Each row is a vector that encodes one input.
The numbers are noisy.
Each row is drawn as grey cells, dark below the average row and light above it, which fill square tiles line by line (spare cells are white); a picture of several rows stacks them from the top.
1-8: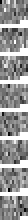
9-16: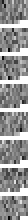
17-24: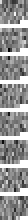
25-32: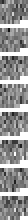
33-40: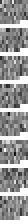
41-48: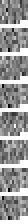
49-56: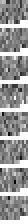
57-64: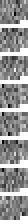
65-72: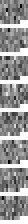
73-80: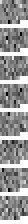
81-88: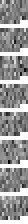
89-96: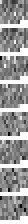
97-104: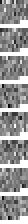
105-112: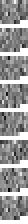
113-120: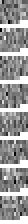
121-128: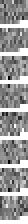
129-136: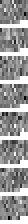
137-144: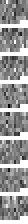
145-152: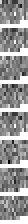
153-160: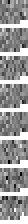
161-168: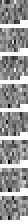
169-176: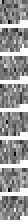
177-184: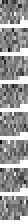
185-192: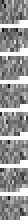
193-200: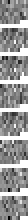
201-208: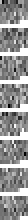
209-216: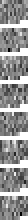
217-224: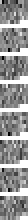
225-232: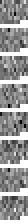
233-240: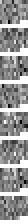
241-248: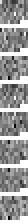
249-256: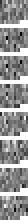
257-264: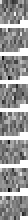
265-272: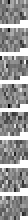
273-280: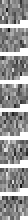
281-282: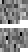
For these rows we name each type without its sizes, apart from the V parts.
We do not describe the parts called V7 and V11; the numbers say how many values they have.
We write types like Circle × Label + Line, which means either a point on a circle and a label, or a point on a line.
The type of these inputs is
Bool × V7 + (Tree + Unit) × V11.
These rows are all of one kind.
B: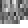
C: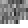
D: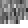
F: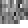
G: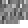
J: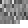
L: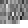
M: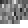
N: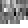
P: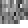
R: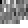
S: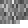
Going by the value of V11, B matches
F and P.
